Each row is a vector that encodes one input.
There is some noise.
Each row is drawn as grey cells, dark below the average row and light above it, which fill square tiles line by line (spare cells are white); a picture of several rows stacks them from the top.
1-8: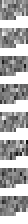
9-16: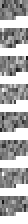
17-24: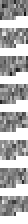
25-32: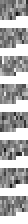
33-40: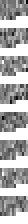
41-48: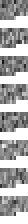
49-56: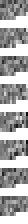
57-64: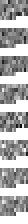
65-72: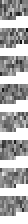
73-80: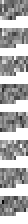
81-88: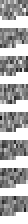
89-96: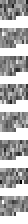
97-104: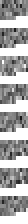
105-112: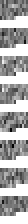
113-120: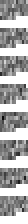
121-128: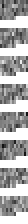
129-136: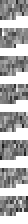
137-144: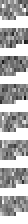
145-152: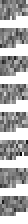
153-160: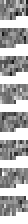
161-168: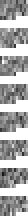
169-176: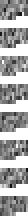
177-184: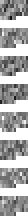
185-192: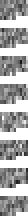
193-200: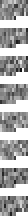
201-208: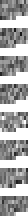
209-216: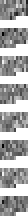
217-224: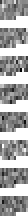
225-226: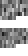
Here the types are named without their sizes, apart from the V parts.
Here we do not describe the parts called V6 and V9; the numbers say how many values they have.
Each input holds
a label, a true/false value and a value of V9, together with either a point on a line, or a value of V6.
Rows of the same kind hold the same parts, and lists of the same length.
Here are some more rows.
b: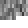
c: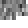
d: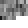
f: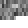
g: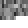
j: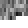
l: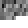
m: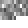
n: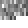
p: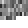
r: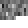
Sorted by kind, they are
b, c, d, m, n
f, g, j, l, p, r

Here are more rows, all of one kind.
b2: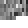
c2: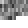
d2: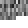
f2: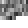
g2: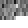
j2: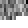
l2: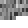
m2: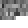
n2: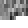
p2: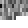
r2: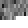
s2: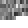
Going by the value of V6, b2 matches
g2, l2, n2 and s2.
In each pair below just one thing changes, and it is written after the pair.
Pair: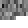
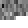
the label
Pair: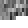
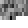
the value of V6
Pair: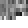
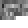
the true/false value
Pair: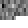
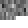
the label
